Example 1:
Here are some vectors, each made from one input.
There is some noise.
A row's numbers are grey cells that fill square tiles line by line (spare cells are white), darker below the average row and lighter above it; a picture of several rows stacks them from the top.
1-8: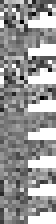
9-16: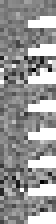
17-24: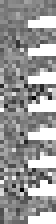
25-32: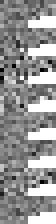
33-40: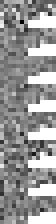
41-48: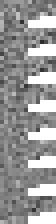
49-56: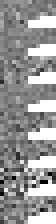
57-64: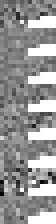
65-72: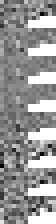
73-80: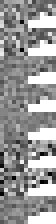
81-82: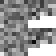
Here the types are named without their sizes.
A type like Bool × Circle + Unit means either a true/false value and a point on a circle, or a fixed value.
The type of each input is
Circle.
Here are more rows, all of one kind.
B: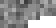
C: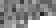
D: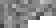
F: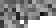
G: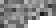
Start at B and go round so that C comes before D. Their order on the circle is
B, F, C, G, D.
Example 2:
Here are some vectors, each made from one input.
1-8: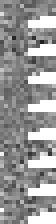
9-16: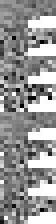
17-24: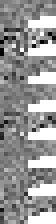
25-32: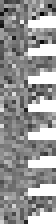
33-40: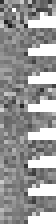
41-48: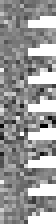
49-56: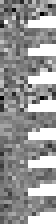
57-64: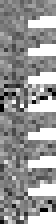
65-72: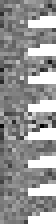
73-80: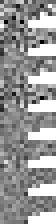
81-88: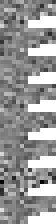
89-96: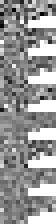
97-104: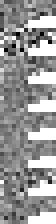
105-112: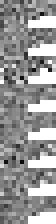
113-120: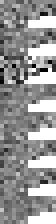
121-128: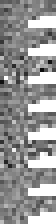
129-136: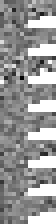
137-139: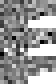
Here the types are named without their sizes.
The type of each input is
Line.
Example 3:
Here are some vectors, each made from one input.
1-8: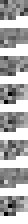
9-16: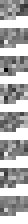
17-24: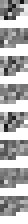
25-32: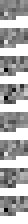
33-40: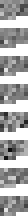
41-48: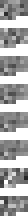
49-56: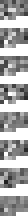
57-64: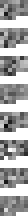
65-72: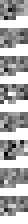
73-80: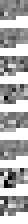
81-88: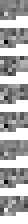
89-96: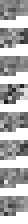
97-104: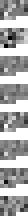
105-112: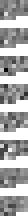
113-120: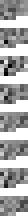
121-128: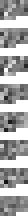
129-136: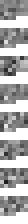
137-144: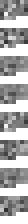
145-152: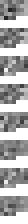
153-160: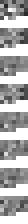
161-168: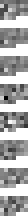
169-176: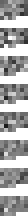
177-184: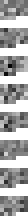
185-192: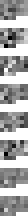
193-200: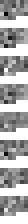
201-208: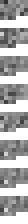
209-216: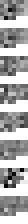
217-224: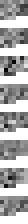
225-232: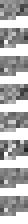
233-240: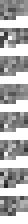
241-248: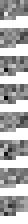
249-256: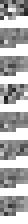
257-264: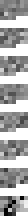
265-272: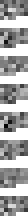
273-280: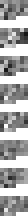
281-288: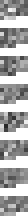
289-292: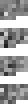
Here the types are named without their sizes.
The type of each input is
Bool × Bool × Bool.
